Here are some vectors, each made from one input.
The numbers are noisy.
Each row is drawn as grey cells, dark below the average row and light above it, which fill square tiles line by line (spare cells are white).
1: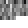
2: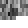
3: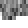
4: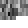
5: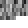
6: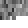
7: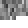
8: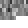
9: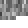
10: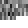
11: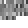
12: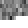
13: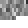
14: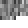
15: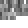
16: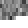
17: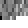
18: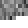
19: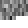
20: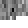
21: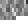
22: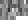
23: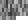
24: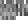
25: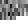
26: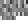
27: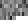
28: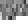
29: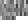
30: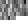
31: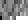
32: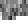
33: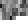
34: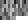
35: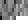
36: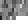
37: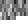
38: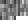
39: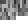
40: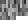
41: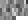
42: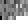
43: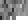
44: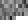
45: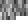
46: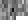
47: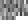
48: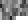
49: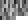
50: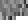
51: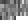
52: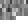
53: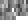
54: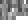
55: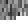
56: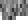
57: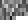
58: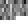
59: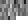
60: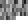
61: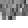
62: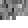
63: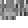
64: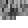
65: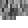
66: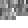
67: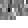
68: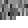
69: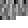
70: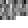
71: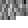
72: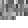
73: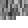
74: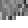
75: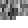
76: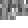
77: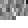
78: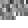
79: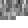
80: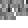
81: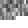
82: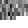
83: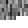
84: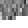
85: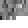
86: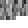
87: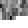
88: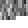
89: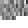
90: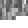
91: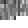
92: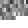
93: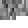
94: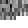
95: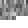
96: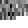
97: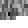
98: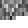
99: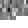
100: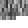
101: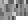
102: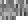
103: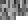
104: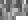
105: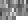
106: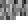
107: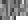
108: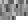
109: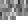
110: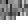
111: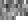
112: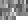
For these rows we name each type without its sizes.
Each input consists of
a point on a line, together with either a point on a circle, or three true/false values.
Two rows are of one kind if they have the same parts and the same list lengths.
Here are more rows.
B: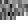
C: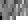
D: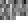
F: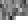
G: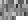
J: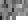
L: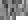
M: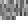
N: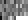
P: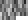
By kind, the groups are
B, C, D, F, J, L, N, P
G, M

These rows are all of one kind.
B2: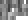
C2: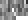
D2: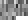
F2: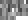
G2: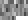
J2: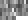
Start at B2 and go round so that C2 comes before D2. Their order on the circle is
B2, F2, C2, G2, J2, D2.
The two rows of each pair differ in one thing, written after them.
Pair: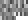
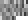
the place on the circle
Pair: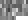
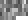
the place on the circle
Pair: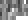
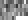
the place on the line
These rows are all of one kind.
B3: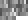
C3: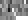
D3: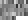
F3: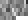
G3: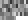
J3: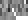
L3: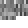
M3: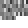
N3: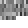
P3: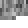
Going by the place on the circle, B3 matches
D3, N3 and P3.
